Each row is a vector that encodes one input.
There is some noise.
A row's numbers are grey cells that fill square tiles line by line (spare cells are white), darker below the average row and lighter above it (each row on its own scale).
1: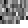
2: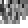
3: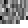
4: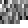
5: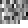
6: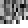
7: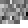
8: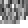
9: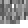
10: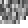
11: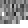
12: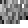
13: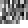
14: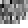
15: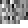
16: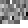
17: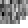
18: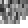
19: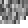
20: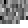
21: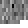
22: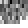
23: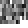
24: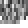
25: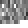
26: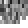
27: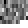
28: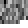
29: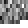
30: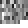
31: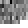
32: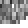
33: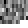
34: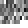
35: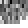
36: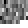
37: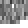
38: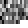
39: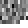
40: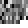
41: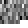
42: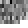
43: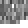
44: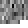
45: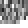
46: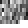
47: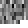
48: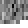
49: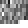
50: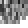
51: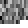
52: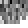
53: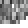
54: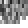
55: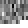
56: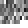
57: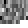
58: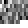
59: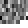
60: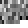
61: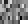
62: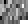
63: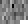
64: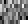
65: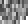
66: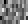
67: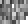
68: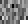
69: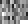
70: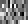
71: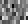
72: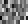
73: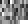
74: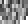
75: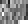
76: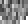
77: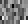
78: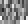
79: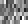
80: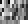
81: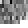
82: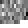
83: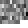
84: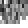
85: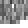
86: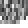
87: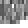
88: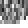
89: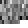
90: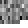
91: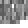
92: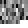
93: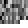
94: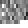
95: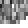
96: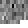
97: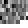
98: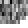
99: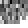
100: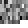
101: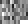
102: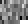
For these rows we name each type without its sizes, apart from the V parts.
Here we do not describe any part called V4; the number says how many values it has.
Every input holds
a list of items, each a true/false value and a value of V4.
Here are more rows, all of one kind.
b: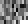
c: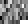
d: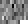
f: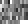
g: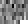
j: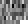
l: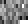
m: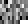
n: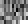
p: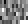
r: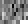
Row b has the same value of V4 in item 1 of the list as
n, p and r.
